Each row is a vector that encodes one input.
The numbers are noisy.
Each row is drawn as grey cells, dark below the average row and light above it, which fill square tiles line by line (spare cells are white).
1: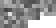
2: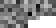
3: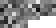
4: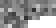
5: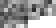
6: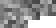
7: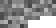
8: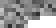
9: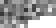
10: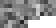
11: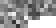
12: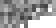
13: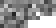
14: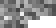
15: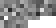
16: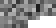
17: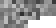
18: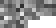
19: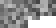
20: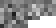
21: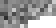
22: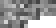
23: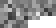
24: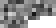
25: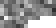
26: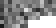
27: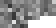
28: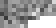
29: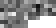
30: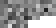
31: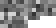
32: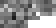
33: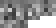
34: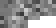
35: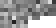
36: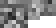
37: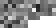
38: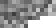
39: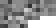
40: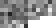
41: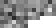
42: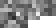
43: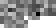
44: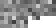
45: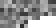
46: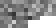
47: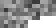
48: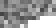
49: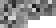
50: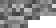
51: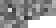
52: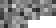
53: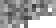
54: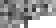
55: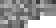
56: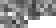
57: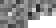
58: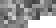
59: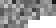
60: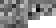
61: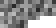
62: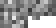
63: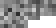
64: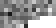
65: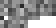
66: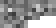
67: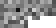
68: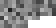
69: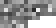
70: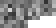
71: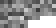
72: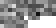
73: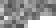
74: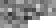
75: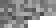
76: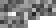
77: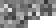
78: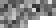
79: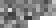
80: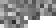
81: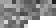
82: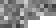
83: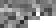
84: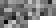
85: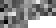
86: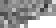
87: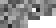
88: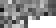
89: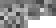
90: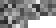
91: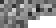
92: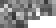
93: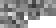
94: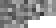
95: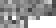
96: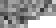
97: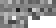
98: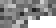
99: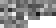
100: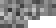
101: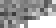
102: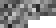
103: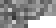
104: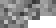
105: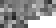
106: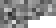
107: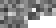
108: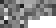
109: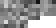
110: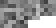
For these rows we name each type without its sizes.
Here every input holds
a point on a line, together with either a point on a line, or a node of a tree.
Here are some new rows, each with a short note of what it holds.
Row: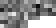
a point on a line and a node of a tree
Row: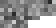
a point on each of two lines
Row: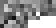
a point on each of two lines
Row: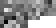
a point on each of two lines
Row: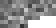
a point on a line and a node of a tree
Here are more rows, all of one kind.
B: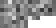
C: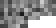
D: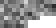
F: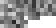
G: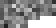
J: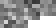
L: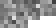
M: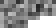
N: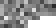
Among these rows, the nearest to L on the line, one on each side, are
F and G.
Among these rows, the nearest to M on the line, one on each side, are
F and J.
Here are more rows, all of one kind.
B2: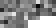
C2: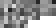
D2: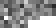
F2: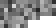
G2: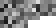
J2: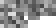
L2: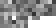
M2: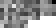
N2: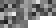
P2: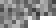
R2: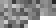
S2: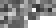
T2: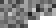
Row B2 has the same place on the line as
C2, F2 and M2.
